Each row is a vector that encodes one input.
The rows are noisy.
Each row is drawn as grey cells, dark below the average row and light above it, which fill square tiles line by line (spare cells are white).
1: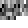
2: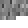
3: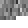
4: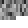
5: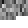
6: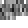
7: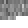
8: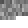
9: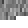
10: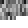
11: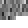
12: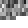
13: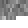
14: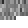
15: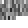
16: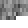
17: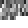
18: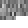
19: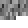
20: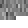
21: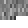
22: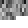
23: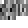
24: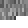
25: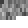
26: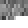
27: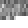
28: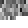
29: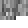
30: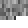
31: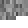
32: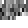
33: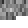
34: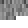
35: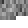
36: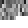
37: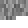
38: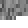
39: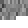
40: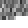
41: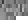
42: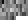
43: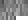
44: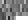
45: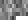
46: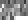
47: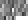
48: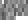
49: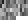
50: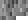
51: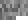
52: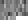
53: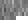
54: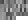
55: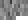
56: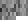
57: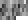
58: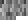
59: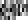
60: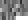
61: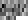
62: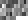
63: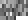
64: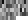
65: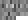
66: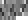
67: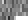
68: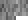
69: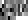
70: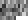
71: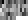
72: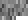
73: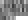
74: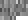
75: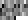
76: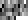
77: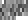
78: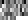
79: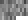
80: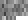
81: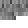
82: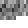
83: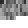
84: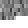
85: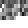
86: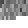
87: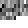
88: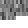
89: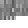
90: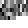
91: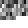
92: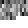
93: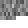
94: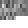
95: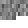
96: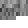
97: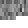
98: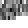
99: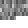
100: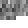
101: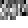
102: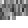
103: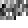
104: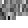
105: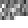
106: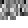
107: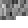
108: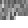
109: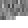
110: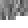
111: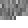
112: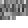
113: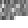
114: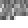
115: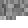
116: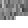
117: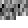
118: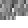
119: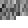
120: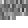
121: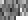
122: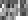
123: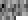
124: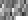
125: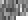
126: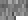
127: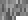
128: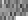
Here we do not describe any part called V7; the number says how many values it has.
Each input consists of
either one of 10 labels and a true/false value, or a value of V7.
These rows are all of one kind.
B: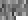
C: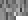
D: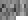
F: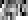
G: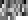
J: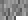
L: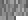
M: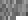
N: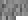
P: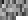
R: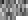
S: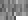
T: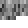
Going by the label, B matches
C, L, N and S.
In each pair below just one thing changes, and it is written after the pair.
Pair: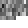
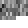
the label
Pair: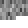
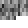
the label
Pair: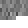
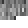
the label
